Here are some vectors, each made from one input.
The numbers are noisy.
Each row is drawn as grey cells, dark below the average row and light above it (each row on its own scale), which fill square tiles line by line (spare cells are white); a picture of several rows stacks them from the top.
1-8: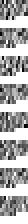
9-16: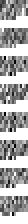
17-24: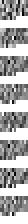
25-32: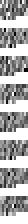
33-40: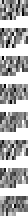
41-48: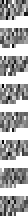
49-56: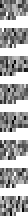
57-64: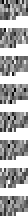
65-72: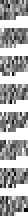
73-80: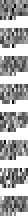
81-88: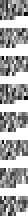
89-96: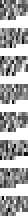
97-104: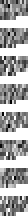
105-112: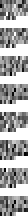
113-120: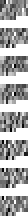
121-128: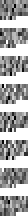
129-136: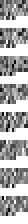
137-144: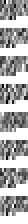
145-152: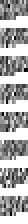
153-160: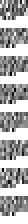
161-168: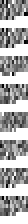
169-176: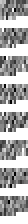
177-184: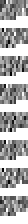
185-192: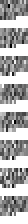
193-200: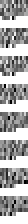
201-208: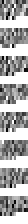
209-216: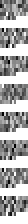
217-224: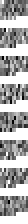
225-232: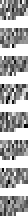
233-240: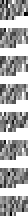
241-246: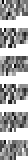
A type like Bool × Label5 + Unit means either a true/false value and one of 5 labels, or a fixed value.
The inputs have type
Label7.
